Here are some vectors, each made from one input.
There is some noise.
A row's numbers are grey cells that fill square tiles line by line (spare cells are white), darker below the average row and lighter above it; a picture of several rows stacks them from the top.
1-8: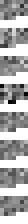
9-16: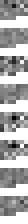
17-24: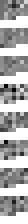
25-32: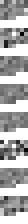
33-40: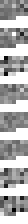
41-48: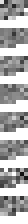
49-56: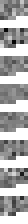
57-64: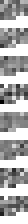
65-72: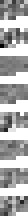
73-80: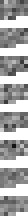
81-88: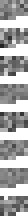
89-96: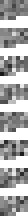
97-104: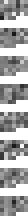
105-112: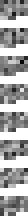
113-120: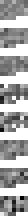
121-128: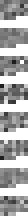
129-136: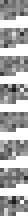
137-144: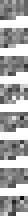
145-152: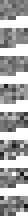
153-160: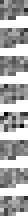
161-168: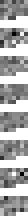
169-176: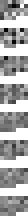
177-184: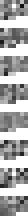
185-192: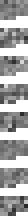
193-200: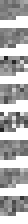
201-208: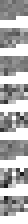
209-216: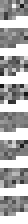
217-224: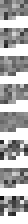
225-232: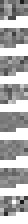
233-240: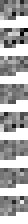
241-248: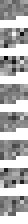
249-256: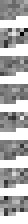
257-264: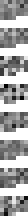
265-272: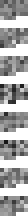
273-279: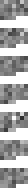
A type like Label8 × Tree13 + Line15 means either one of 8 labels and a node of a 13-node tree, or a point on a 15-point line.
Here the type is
Bool × Bool × Bool × Bool × (Circle6 + Line5).
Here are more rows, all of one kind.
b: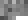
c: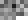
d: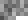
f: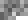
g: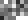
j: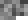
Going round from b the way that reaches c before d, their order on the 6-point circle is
b, g, j, c, f, d.
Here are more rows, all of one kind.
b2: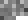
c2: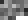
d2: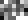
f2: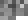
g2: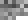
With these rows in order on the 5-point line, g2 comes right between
c2 and d2.
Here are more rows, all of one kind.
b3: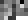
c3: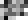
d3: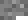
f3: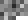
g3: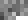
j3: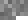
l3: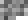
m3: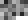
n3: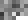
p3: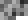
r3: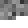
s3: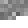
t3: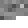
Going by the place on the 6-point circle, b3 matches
d3, m3, r3 and t3.
